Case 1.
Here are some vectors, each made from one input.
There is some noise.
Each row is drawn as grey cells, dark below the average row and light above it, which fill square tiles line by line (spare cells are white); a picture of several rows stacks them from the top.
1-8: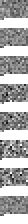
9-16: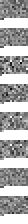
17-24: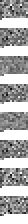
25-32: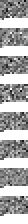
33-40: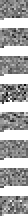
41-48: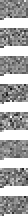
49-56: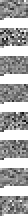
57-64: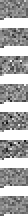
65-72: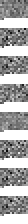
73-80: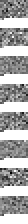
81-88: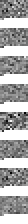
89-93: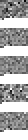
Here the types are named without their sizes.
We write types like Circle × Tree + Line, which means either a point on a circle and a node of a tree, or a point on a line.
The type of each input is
Tree.
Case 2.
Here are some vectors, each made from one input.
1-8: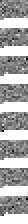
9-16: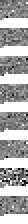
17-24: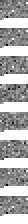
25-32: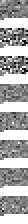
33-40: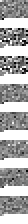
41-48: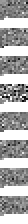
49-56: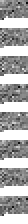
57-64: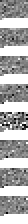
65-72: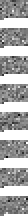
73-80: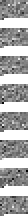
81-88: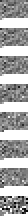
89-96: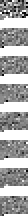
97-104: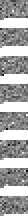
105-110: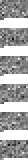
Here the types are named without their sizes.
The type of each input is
Bool × Bool × Bool × Bool + Unit.
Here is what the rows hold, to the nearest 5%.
About 10% of them hold a fixed value. The rest hold four true/false values.
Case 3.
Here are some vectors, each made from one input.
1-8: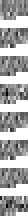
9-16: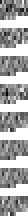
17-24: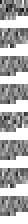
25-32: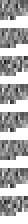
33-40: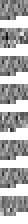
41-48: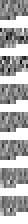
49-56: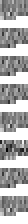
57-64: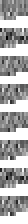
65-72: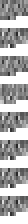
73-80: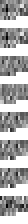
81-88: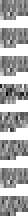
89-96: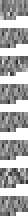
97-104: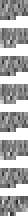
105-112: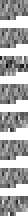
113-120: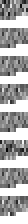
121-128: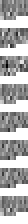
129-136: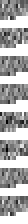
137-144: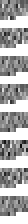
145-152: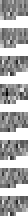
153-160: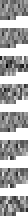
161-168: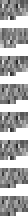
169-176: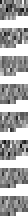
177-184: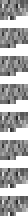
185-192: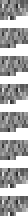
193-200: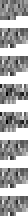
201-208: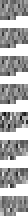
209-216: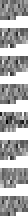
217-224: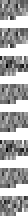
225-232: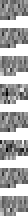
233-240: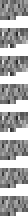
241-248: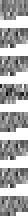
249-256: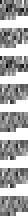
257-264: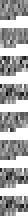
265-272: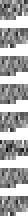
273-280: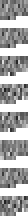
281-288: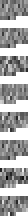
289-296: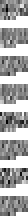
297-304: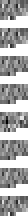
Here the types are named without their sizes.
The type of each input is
Tree.
